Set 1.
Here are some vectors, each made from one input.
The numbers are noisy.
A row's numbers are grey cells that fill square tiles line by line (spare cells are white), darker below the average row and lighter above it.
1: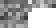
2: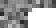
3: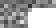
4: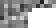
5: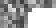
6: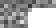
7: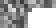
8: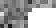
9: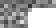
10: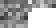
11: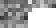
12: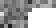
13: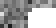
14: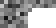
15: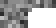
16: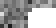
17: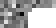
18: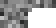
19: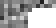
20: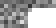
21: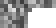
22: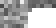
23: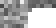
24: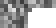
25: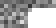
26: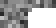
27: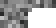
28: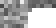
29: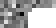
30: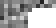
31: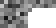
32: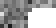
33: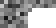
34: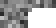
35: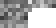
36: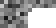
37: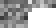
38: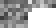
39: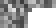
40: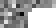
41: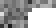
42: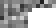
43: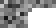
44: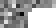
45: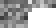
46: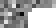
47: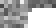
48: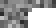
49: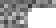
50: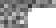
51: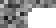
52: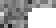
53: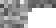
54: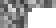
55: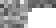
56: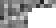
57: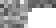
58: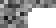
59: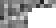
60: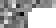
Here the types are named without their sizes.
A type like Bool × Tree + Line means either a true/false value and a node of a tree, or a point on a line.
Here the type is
Label.
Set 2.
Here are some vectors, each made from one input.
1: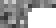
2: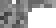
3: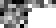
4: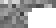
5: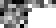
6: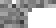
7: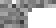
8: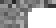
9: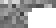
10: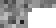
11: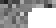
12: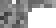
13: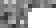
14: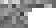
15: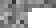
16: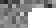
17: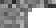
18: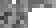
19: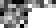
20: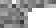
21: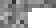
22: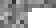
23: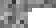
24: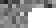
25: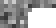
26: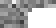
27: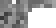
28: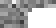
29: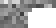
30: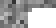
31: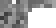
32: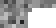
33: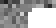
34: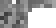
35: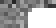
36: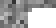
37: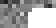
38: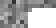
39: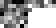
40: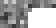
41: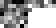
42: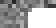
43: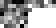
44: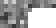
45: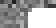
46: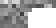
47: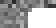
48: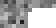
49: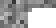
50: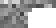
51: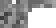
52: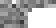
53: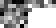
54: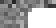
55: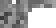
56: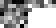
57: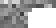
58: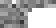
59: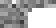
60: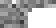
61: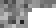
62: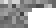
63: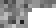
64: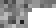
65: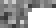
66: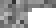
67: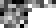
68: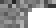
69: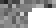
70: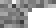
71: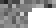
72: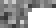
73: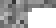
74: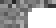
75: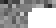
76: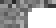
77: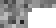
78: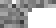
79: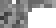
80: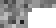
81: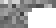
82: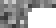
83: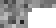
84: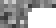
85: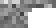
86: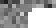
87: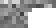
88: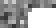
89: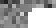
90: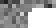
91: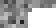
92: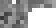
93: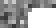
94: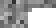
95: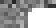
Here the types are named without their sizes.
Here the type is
Bool × Bool × Bool + Unit.
